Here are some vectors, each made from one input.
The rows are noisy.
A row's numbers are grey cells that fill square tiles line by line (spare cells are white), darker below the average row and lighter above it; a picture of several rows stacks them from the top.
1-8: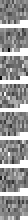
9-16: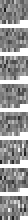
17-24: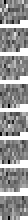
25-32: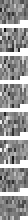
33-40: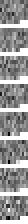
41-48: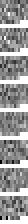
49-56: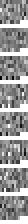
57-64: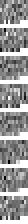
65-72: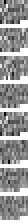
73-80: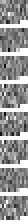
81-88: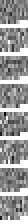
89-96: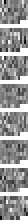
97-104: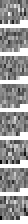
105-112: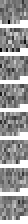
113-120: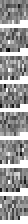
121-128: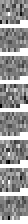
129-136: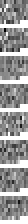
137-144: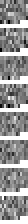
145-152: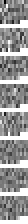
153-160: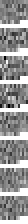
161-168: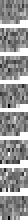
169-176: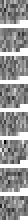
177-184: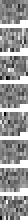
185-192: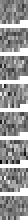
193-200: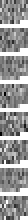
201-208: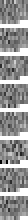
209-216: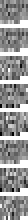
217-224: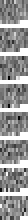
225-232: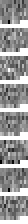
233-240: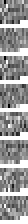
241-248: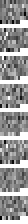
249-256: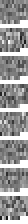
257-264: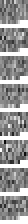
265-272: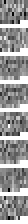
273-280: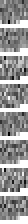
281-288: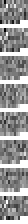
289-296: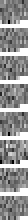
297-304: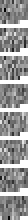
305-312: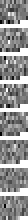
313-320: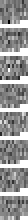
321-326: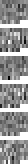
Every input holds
a node of a 10-node tree, together with either a point on a 13-point circle, or a point on an 18-point line.
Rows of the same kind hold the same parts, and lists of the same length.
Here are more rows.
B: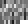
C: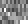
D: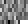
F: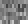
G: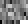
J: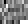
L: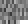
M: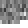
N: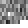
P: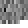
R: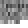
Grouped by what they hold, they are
B, C, D, G, J, N
F, L, M, P, R

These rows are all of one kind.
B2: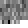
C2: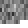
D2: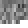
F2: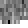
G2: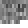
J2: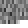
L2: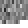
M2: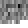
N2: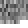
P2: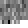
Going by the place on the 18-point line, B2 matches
C2, F2 and L2.
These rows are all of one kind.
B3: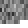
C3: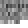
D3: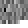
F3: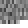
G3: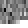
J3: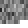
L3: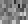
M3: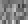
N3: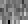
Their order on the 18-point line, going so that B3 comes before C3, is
G3, D3, F3, J3, B3, N3, C3, M3, L3.
